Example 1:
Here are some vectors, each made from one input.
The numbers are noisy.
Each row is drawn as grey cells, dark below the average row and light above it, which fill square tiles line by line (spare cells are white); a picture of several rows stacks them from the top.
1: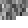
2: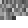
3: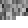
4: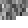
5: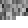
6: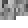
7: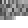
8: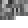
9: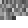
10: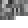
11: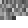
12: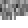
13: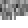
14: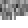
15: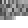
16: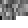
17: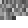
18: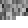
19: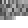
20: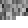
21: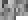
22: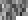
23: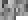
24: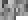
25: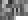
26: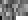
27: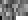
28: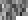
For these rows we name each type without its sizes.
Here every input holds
three true/false values.
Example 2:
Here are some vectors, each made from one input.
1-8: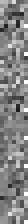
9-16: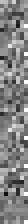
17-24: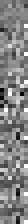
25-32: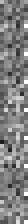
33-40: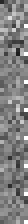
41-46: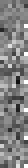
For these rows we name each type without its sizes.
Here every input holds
a point on a line.
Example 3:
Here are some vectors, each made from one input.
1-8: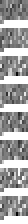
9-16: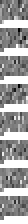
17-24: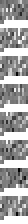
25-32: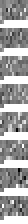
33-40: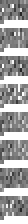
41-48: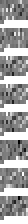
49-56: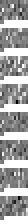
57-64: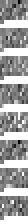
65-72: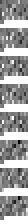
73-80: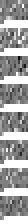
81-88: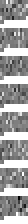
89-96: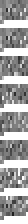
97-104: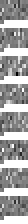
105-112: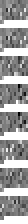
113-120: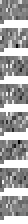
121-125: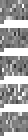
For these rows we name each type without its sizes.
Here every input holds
four true/false values.
